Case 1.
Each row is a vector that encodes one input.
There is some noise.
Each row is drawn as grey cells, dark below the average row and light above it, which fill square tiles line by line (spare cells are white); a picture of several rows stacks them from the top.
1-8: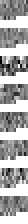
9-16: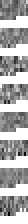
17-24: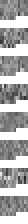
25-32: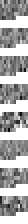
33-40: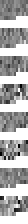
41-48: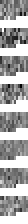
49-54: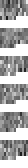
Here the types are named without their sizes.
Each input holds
a point on a line and three true/false values.
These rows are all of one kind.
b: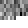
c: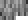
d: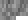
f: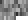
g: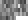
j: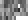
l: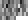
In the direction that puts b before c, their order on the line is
g, j, f, b, d, l, c.
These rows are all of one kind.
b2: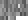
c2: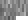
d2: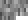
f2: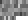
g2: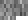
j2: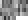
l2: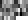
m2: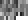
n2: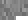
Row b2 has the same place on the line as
c2, f2 and m2.
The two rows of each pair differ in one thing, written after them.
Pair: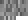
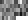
the place on the line
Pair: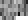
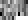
one of the three true/false values
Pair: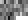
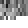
one of the three true/false values
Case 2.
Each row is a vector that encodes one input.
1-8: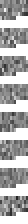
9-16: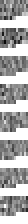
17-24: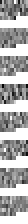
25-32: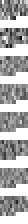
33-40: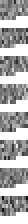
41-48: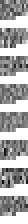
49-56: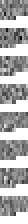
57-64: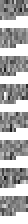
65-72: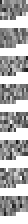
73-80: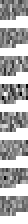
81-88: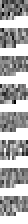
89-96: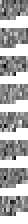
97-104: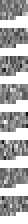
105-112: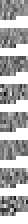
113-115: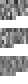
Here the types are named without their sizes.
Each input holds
a point on a line and three true/false values.
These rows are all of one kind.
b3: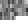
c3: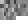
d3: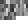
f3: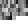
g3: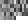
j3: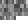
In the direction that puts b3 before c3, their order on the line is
g3, j3, b3, d3, c3, f3.
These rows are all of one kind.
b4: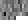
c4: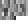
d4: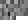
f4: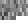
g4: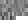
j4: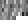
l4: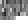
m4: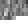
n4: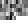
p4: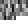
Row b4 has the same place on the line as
d4 and p4.
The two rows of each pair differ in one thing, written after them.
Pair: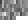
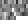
one of the three true/false values
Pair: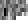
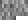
the place on the line
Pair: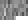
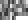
the place on the line
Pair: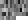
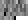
one of the three true/false values
